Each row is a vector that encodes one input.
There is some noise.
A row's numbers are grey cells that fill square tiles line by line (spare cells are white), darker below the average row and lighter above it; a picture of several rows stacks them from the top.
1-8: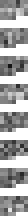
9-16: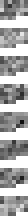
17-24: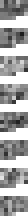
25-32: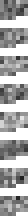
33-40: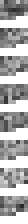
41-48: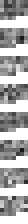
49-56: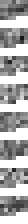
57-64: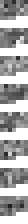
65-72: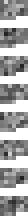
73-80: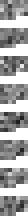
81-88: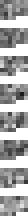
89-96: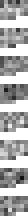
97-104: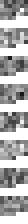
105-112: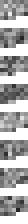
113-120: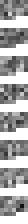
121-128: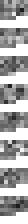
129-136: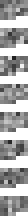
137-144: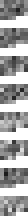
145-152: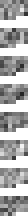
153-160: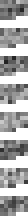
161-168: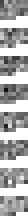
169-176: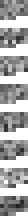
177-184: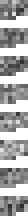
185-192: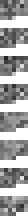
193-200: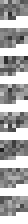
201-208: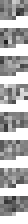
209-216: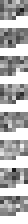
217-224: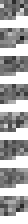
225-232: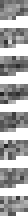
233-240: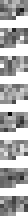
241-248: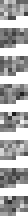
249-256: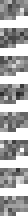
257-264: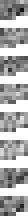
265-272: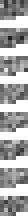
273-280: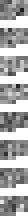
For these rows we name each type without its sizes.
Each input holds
a point on a line, together with either a point on a circle, or a point on a line.
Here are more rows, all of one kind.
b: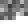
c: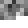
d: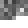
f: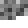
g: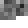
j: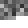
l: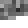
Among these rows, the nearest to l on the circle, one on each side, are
c and j.
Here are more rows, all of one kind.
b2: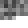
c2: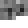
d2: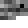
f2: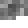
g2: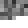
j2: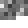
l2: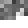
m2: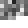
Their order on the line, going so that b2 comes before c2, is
m2, j2, l2, f2, b2, g2, c2, d2.
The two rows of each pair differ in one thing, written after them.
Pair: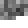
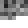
the place on the line
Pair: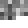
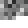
the place on the circle
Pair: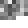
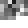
the place on the circle
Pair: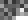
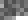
the place on the line
